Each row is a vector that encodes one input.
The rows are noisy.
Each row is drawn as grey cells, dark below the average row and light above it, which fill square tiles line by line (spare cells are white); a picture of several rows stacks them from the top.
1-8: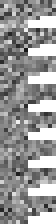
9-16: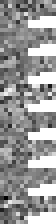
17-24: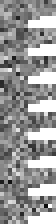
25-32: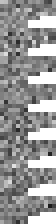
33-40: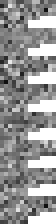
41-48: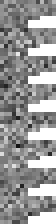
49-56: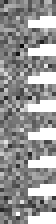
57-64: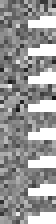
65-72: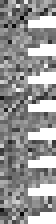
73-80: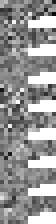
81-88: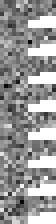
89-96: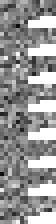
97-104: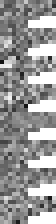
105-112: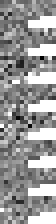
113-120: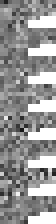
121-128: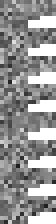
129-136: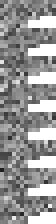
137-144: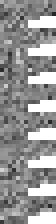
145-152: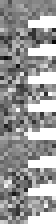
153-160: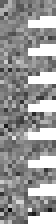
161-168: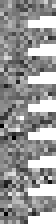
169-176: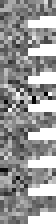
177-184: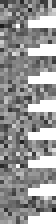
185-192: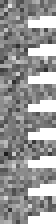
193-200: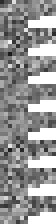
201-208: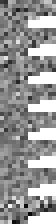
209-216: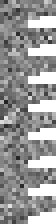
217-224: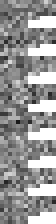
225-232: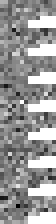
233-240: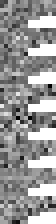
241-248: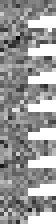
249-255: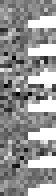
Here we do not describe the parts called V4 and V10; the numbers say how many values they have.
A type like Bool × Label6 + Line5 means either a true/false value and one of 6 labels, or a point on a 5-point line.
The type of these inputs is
Bool × Label8 × (Line6 + V4) + V10.
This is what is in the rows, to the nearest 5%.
About 65% of them hold one of 8 labels and a true/false value, together with either a point on a 6-point line, or a value of V4. The rest hold a value of V10.
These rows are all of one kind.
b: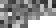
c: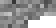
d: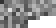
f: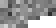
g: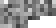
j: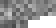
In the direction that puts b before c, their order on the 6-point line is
b, j, f, c, g, d.
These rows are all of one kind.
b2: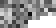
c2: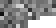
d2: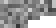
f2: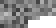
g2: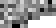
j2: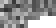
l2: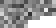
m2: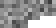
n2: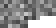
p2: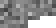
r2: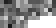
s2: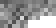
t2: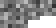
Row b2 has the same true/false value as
d2, l2 and r2.
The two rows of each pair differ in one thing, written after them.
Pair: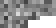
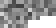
the label
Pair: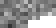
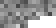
the label
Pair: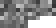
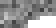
the label
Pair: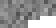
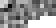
the label
